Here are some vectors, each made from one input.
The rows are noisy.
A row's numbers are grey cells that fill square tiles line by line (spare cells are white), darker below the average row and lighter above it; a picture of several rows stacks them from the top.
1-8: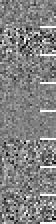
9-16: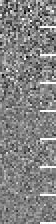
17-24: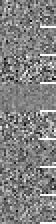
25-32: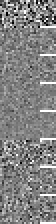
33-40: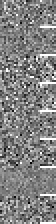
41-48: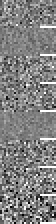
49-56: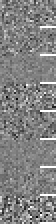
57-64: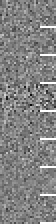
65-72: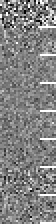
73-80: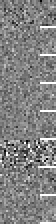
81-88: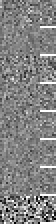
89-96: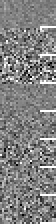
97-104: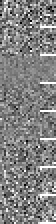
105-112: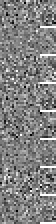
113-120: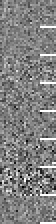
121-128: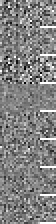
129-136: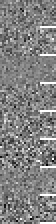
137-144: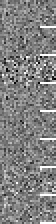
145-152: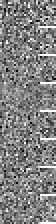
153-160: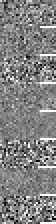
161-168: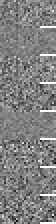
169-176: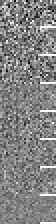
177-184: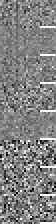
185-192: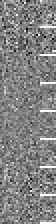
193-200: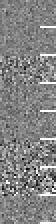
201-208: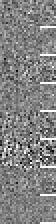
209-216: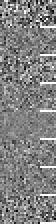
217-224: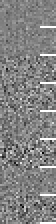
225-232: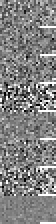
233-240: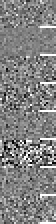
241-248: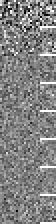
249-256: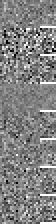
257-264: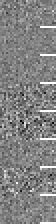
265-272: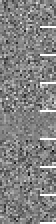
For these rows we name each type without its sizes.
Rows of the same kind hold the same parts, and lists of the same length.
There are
6 kinds of row.
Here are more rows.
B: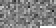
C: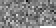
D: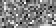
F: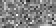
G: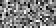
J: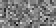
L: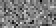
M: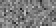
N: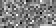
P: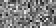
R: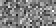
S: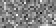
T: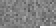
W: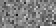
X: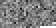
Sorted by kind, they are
B, C
D, R, S
F, G
J, L, M, X
N, T, W
P

